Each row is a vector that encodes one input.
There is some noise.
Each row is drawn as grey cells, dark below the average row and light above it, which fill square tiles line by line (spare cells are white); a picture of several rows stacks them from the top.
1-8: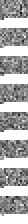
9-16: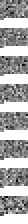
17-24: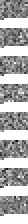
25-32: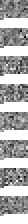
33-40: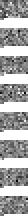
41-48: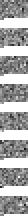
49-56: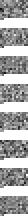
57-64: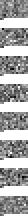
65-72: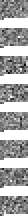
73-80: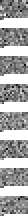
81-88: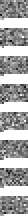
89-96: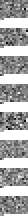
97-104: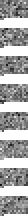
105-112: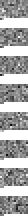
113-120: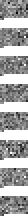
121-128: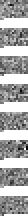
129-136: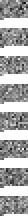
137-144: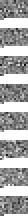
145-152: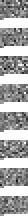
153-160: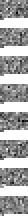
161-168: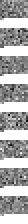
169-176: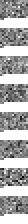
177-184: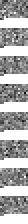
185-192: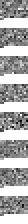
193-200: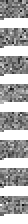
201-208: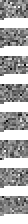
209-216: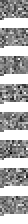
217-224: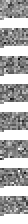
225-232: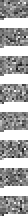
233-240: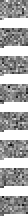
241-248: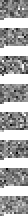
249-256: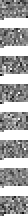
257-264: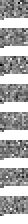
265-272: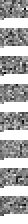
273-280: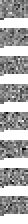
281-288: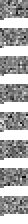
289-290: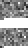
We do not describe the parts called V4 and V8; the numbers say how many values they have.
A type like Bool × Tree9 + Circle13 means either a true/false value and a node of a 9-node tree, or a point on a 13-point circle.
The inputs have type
Bool × V4 + (Label5 + Line3 × Line5) × V8.
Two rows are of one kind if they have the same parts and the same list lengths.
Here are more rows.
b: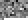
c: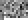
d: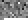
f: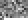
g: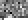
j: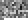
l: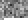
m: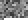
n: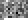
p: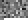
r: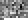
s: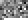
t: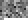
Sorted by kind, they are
b, f, g, l, m, t
c, j, n, r
d, p, s

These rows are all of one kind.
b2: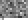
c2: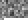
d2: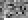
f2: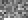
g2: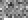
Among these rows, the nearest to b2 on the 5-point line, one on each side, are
c2 and f2.
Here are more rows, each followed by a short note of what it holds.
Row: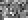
a true/false value and a value of V4
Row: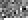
one of 5 labels and a value of V8
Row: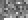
one of 5 labels and a value of V8
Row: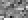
a point on a 3-point line, a point on a 5-point line and a value of V8
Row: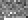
a point on a 3-point line, a point on a 5-point line and a value of V8
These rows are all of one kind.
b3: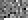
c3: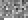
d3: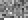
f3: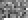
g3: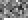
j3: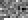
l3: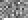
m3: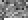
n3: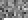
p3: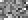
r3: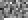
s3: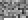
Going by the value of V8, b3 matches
f3, g3 and r3.
